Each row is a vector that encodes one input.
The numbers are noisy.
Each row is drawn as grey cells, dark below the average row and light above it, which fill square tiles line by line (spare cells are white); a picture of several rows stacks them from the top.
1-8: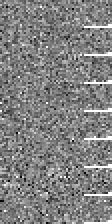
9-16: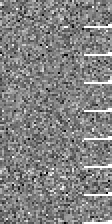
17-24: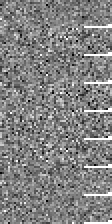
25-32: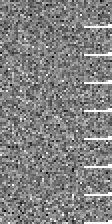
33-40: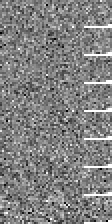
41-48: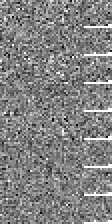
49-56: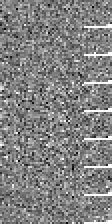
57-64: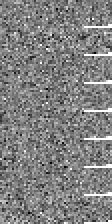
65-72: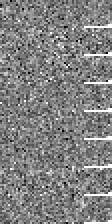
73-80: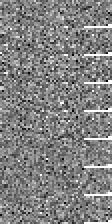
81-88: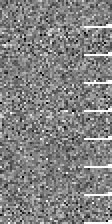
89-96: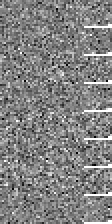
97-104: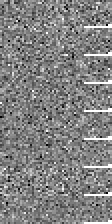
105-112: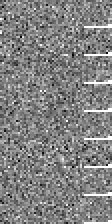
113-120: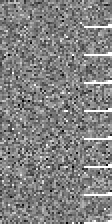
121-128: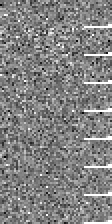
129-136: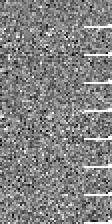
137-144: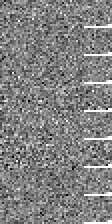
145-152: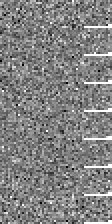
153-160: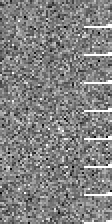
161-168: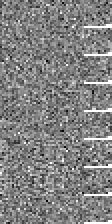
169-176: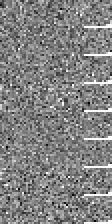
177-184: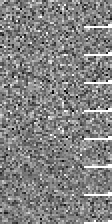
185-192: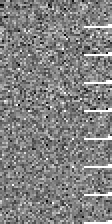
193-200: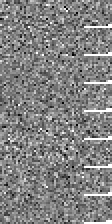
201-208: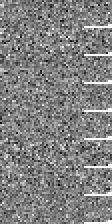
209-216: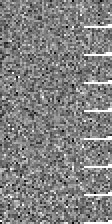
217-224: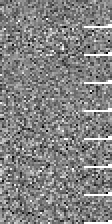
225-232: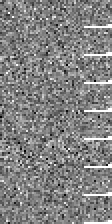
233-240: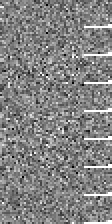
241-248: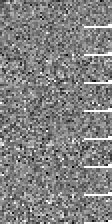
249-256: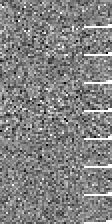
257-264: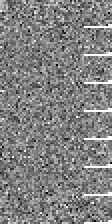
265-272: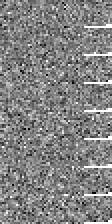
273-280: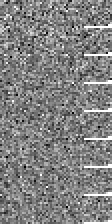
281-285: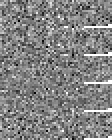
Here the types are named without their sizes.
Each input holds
four labels, together with either a fixed value, or two labels.
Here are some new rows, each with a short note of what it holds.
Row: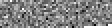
four labels
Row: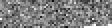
six labels
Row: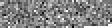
four labels
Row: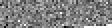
six labels
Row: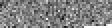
six labels
